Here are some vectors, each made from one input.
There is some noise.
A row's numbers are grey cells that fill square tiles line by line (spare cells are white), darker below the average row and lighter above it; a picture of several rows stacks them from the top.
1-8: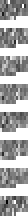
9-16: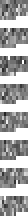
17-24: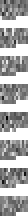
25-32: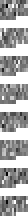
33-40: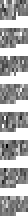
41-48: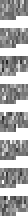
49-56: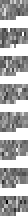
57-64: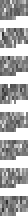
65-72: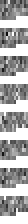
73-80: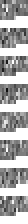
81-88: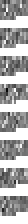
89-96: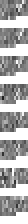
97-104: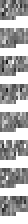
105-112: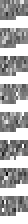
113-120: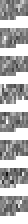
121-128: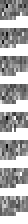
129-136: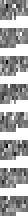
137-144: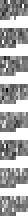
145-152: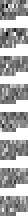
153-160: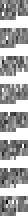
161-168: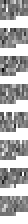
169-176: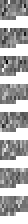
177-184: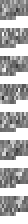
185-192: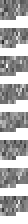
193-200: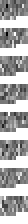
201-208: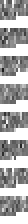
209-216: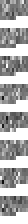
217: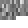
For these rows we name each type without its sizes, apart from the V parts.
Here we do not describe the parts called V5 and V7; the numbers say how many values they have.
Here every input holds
either a point on a line and a value of V5, or three true/false values, or a value of V7.
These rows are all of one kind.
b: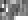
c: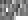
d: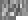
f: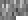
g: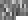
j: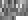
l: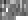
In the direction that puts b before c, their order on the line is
f, l, b, c, d, j, g.
